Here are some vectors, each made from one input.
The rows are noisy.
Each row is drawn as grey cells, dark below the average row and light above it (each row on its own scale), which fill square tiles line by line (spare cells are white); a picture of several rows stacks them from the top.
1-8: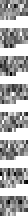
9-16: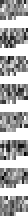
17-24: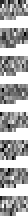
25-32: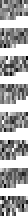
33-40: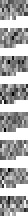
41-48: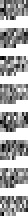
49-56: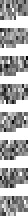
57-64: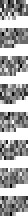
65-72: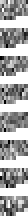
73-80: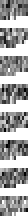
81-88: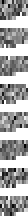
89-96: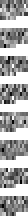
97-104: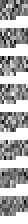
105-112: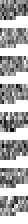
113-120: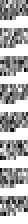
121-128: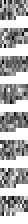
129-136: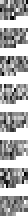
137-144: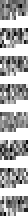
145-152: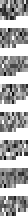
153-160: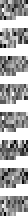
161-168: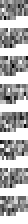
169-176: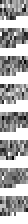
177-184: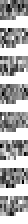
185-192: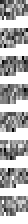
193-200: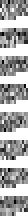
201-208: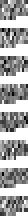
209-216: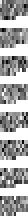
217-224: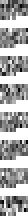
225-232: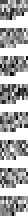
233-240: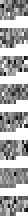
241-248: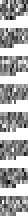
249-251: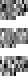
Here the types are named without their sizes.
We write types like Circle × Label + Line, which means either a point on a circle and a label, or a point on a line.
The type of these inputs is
(Bool × Bool × Bool × Bool + Unit) × Label.
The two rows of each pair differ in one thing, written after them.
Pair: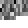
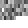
one of the four true/false values
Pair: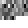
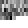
the label
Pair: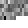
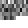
one of the four true/false values
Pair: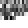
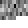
the label
